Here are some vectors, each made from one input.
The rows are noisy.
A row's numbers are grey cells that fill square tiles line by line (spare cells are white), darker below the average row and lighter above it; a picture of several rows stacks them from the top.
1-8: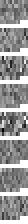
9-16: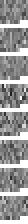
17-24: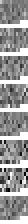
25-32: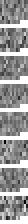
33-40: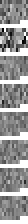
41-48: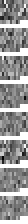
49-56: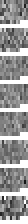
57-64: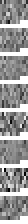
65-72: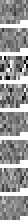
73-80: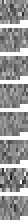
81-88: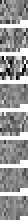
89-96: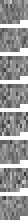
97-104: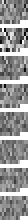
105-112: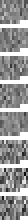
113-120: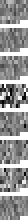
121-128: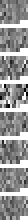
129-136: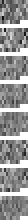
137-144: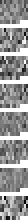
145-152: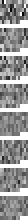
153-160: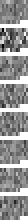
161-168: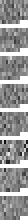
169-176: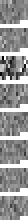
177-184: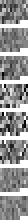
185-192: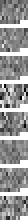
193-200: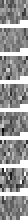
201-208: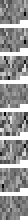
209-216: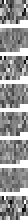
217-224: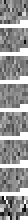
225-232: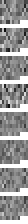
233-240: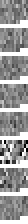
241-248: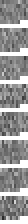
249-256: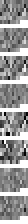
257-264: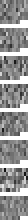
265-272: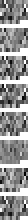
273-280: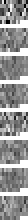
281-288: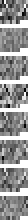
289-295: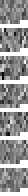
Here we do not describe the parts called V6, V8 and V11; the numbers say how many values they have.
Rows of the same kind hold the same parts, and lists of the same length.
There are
4 kinds of row.
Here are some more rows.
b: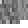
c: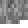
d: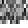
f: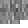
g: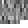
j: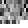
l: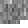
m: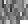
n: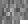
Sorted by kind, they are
b, f, l, m
c, d, j
g
n

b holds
a point on a 9-point line, a value of V6 and a value of V11.
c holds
a value of V6, a value of V8 and a value of V11.
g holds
one of 7 labels.
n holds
a node of a 12-node tree.
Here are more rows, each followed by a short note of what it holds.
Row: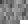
a value of V6, a value of V8 and a value of V11
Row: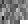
one of 7 labels
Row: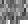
a value of V6, a value of V8 and a value of V11
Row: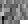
one of 7 labels
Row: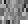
a value of V6, a value of V8 and a value of V11
